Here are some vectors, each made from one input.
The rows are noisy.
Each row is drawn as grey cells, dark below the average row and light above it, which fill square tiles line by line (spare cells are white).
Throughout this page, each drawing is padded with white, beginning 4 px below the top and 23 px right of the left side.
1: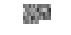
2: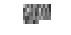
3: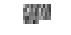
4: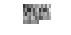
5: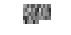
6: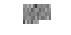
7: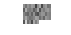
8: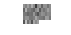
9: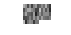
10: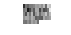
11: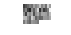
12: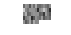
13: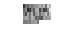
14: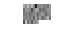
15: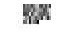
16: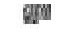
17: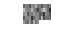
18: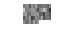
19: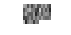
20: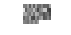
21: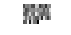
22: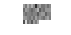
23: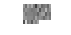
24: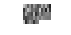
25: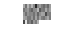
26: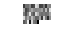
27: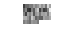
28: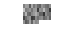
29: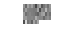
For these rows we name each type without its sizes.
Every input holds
a point on a line.
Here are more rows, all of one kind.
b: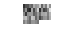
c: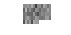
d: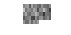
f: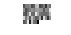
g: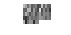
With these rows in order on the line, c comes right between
b and d.
